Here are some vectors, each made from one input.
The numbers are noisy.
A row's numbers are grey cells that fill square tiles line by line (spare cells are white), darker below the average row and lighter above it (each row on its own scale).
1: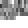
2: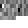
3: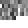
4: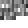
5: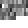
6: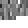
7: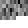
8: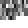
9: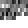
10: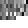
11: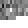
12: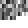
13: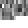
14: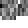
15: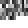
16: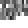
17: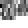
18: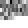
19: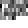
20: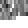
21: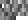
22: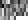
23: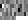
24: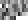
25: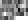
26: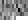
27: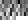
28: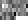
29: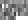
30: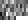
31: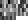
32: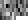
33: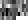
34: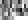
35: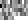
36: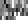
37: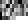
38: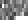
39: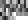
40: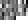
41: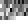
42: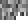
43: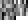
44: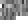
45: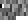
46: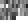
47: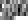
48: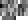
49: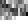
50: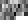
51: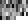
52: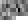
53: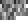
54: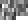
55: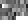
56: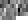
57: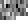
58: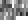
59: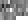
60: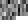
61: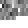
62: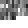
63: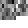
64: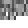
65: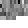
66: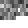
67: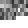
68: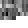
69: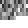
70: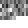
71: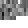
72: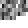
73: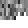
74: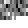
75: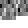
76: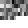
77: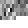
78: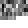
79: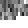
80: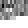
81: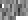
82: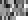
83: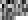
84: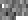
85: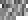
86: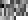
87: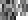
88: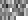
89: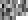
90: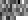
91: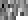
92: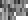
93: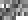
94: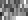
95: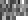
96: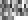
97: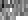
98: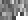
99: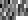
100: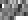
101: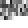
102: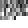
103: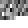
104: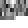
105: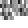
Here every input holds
one of 11 labels, together with either a point on a 6-point circle, or one of 11 labels.
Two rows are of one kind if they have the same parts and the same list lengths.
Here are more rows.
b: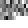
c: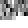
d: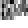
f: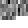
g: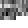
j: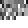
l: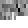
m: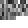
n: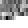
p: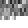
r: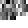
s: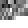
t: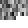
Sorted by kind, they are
b, c, j, l, n, p, s, t
d, f, g, m, r

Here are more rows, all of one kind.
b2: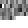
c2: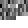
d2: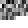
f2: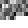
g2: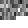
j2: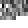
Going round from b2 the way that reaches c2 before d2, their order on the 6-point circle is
b2, c2, d2, j2, g2, f2.
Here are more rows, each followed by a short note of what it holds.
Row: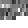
a point on a 6-point circle and one of 11 labels
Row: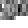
a point on a 6-point circle and one of 11 labels
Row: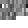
a point on a 6-point circle and one of 11 labels
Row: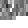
two labels (each one of 11)
